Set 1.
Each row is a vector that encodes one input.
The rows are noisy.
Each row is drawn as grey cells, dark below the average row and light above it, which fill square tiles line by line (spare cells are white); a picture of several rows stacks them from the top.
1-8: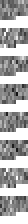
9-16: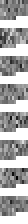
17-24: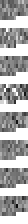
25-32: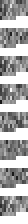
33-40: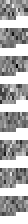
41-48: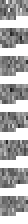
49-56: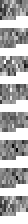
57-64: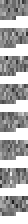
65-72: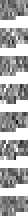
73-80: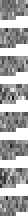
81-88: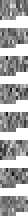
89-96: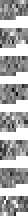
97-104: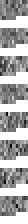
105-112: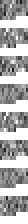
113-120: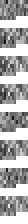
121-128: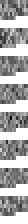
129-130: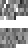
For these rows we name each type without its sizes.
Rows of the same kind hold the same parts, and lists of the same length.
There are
2 kinds of row.
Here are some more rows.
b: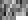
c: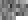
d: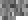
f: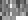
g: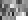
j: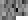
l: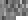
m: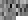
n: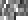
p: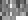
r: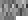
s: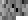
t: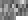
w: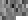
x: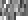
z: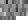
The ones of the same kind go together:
b, f, g, n, p, x
c, d, j, l, m, r, s, t, w, z

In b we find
a point on each of two lines.
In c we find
a point on a line and three true/false values.
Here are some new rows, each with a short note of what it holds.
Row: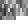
a point on each of two lines
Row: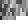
a point on each of two lines
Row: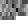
a point on a line and three true/false values
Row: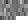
a point on a line and three true/false values
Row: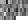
a point on a line and three true/false values
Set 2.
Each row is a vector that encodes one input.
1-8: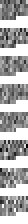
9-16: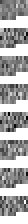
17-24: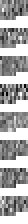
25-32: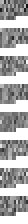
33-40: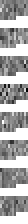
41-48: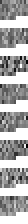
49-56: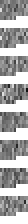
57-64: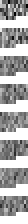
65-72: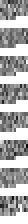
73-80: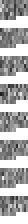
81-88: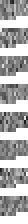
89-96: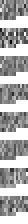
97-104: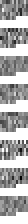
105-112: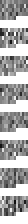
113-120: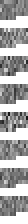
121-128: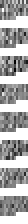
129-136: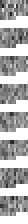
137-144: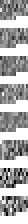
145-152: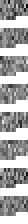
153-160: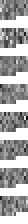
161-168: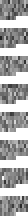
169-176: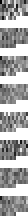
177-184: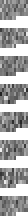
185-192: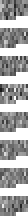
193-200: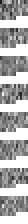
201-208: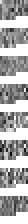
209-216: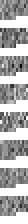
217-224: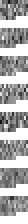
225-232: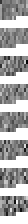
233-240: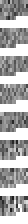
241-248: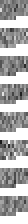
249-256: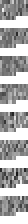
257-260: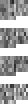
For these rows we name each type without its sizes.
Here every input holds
either a point on a circle, or a fixed value, or a node of a tree, or four true/false values.
